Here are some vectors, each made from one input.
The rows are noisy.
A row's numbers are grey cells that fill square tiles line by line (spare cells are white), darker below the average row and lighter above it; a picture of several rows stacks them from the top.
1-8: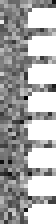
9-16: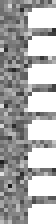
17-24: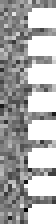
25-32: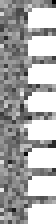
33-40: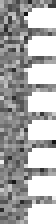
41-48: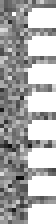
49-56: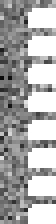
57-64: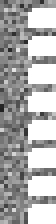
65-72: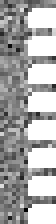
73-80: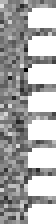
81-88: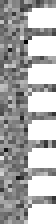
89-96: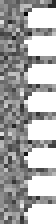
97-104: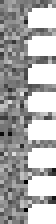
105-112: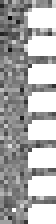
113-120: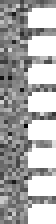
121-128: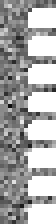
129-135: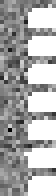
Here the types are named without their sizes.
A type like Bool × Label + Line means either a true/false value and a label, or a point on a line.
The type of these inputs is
(Bool × Bool × Bool × Bool + Unit) × Line.
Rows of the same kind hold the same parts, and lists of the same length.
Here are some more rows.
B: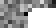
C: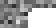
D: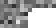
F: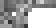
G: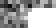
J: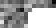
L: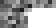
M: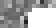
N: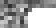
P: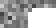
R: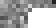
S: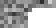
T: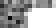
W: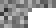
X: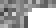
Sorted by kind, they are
B, C, D, F, G, N
J, L, M, P, R, S, T, W, X

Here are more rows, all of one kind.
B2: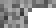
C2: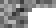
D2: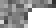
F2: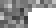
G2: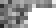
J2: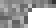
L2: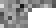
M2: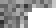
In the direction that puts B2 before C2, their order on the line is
G2, M2, F2, B2, D2, J2, L2, C2.
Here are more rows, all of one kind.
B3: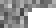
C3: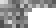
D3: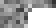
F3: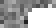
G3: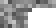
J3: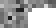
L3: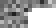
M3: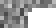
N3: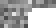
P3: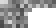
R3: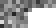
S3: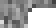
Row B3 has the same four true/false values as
C3, M3, N3 and P3.
